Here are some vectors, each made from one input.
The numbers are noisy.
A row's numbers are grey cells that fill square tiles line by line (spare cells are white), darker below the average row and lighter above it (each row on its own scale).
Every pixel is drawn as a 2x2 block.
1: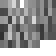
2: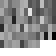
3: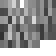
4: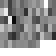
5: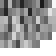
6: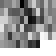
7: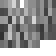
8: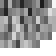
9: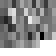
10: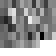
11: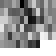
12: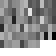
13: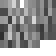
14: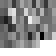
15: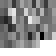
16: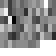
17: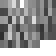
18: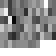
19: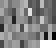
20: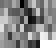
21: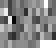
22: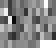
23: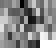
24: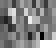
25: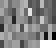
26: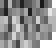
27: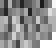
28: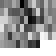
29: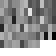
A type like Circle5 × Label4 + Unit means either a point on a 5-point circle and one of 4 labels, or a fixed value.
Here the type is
Circle6.
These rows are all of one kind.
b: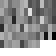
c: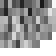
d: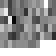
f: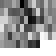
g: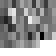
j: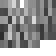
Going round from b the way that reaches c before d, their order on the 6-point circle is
b, j, g, c, f, d.
